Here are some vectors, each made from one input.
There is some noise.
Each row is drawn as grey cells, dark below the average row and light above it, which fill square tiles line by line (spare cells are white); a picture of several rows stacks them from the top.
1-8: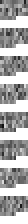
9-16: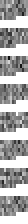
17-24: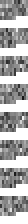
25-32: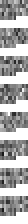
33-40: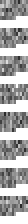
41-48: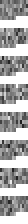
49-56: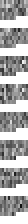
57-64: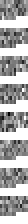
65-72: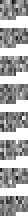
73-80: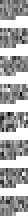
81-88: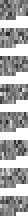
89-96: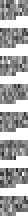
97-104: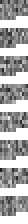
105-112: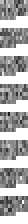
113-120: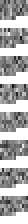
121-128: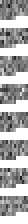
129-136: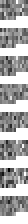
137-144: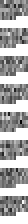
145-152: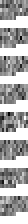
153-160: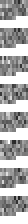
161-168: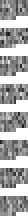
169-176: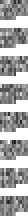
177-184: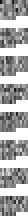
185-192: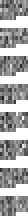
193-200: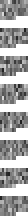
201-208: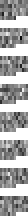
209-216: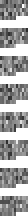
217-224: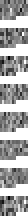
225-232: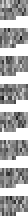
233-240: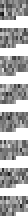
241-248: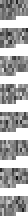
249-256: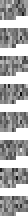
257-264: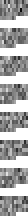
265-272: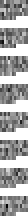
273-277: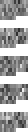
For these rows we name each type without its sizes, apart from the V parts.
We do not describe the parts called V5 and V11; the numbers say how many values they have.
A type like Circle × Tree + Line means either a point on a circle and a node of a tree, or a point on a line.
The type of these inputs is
List(Line × Line) + V5 × V11.
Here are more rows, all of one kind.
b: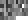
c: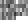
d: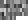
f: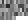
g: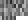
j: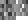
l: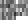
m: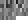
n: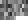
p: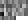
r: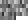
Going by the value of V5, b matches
d and p.
